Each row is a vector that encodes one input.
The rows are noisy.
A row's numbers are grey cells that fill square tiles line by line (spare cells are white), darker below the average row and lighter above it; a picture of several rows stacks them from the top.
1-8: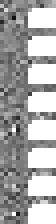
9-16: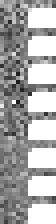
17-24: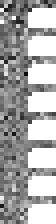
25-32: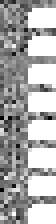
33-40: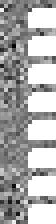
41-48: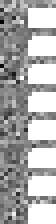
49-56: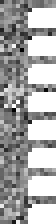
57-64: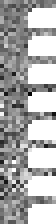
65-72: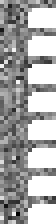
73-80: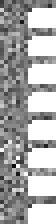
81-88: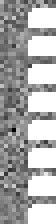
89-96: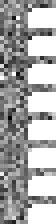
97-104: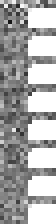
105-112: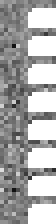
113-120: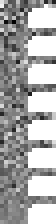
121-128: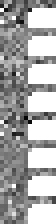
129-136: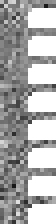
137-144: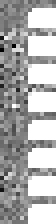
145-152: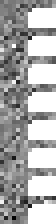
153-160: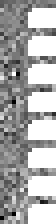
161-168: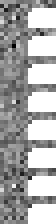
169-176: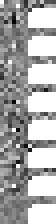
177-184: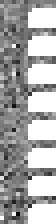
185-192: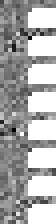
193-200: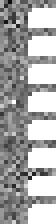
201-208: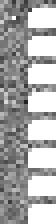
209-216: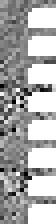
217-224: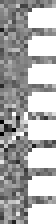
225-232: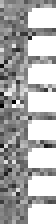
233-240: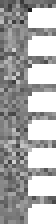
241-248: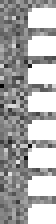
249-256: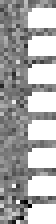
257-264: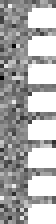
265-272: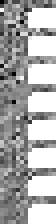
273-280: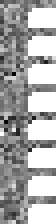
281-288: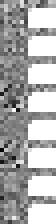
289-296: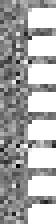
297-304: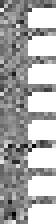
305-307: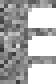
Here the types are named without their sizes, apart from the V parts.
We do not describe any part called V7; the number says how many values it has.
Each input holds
either three true/false values and two values of V7, or a list of points on a line.
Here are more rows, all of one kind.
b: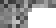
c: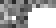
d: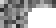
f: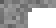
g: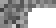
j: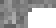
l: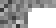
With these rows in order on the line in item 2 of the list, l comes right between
f and j.
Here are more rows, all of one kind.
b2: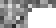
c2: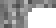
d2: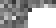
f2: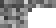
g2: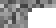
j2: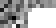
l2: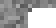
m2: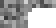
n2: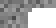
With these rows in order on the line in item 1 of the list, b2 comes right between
g2 and n2.
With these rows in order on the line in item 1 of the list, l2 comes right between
j2 and n2.
